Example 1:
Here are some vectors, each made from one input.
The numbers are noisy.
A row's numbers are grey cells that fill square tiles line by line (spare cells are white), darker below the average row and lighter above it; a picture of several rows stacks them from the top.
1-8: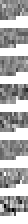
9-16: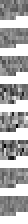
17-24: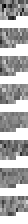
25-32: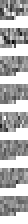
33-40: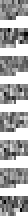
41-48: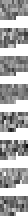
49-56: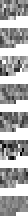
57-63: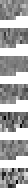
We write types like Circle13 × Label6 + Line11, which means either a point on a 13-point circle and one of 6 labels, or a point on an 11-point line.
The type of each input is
Bool × Label7.
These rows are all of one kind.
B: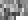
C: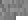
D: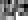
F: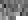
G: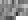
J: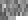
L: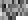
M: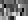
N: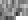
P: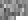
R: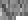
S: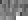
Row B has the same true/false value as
D and P.
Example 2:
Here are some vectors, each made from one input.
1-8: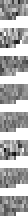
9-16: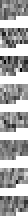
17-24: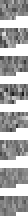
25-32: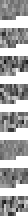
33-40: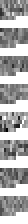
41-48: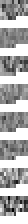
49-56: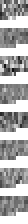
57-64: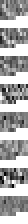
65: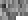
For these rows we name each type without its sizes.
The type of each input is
Bool × Bool × Bool + Label.
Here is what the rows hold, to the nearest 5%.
About 40% of them hold a label. The rest hold three true/false values.
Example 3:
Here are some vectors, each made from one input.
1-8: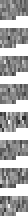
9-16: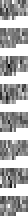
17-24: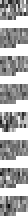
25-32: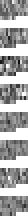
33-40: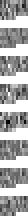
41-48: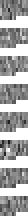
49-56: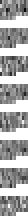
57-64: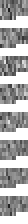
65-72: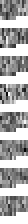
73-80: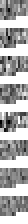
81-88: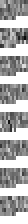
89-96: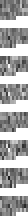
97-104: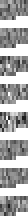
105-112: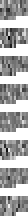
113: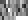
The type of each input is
Line6 + Line14.
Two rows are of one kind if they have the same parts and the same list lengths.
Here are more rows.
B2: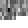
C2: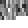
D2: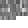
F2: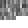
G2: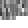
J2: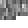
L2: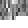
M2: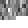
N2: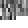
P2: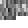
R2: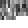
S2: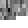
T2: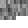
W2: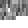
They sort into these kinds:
B2, J2, N2, P2, S2, T2
C2, D2, F2, G2, L2, M2, R2, W2

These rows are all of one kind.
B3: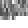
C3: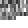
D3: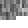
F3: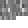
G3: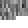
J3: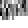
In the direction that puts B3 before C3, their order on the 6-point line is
B3, J3, G3, D3, F3, C3.
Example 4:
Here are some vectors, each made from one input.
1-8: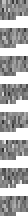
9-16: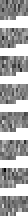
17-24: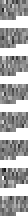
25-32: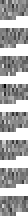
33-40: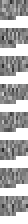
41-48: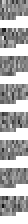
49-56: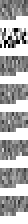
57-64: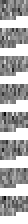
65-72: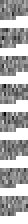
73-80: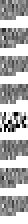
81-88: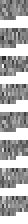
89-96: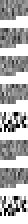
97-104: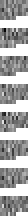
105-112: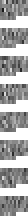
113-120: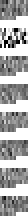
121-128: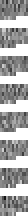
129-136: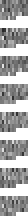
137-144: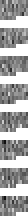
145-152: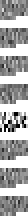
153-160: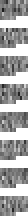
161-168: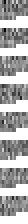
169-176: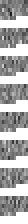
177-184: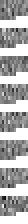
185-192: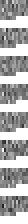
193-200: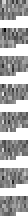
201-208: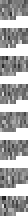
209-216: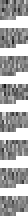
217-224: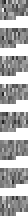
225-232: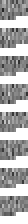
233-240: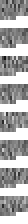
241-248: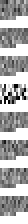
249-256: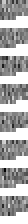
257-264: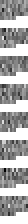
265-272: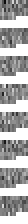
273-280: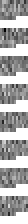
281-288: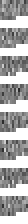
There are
2 kinds of row.
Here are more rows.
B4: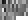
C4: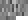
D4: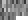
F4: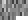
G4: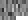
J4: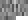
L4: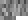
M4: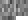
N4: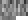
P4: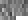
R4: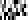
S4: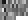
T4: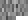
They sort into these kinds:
B4, C4, D4, F4, G4, J4, L4, M4, N4, P4, S4, T4
R4

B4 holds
a point on a 9-point circle and a true/false value.
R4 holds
a fixed value.
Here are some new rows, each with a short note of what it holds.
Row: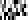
a fixed value
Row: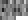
a point on a 9-point circle and a true/false value
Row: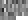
a point on a 9-point circle and a true/false value
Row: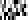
a fixed value
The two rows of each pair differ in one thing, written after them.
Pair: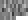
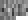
the place on the 9-point circle
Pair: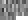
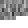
the place on the 9-point circle
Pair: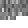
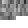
the place on the 9-point circle
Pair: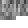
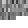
the true/false value
